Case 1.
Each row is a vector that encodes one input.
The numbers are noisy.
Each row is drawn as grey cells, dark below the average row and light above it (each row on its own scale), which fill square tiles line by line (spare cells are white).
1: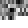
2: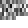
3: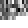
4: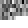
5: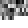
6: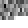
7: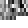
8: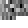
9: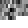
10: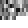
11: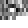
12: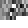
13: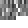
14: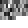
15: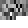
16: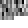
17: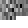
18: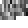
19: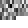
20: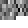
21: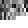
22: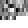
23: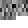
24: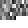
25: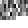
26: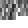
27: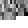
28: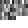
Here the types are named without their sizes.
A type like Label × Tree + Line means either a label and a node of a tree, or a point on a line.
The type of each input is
Line.
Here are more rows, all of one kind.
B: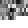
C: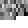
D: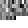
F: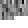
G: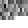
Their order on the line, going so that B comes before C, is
F, G, B, D, C.
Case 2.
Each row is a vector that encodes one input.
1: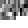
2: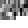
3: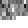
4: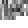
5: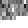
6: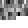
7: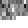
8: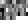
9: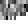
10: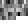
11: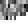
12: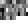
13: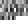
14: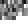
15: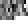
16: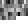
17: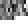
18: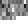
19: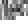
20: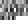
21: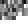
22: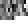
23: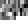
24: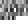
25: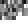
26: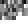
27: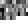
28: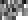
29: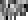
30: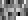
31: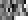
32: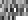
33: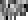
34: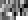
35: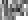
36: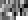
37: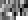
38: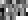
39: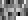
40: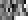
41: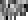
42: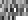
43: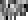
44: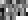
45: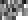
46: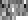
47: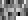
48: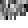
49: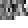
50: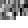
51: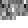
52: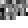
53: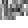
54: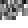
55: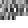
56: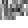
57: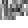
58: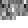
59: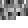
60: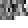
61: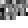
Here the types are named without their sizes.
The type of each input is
Circle.
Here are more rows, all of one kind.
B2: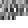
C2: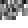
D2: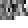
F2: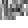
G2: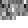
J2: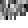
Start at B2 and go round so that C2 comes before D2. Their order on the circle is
B2, F2, C2, D2, G2, J2.
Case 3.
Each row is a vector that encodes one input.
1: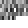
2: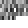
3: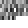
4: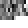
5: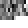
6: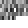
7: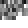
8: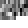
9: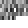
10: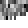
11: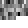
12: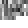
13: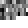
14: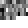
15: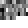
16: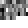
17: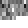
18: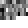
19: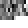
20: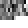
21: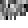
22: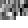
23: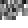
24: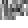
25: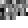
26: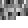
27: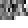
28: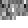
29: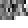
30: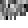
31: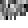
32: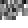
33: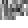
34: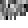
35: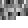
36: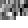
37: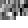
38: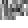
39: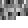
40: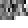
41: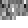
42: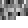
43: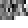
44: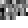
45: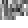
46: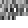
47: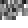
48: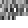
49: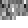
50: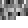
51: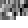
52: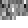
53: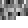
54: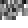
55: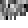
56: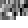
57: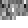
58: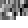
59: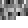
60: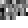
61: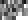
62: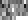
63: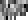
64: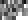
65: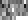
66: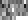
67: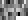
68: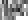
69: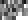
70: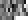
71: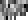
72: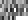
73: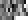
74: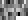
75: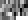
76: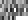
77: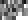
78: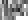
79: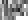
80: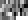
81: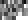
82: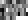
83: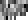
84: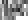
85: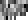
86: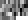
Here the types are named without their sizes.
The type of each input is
Circle.
